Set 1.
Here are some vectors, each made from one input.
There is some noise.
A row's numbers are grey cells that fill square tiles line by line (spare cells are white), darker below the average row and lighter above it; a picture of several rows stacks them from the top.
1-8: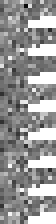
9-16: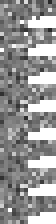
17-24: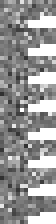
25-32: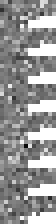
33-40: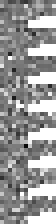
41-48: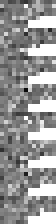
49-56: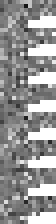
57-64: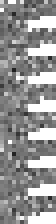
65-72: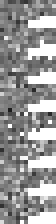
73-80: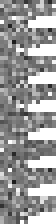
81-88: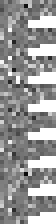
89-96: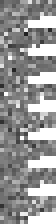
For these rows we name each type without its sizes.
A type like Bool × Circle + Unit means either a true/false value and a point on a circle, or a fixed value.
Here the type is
Tree.
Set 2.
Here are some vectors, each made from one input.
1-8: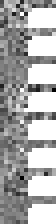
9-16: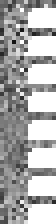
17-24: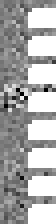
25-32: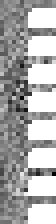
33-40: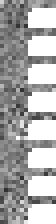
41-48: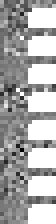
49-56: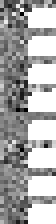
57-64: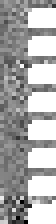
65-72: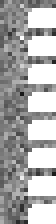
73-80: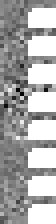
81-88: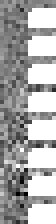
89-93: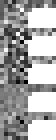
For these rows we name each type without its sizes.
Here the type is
Line.
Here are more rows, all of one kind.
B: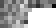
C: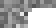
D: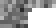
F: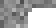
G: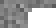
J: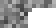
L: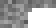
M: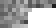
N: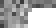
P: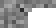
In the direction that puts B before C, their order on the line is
M, B, G, P, L, D, N, F, J, C.
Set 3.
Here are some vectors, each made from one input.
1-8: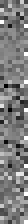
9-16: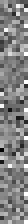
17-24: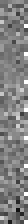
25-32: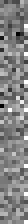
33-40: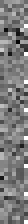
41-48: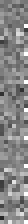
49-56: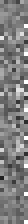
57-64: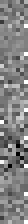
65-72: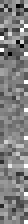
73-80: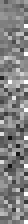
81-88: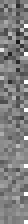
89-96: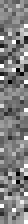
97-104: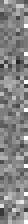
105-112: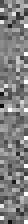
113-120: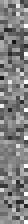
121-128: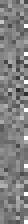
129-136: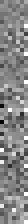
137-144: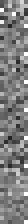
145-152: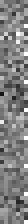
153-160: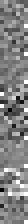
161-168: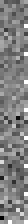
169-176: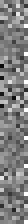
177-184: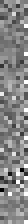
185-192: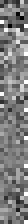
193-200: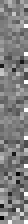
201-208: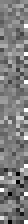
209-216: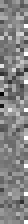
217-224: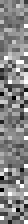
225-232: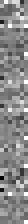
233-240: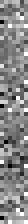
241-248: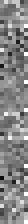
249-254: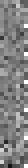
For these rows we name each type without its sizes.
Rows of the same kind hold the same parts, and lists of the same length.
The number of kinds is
2.
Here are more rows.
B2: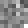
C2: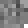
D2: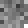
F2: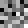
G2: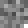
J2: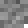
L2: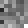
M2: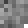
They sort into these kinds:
B2, C2, D2, F2, J2, L2, M2
G2

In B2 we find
three true/false values.
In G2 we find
a fixed value.
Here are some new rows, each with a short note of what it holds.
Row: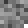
three true/false values
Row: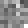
three true/false values
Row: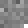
three true/false values
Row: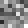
three true/false values
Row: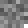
a fixed value
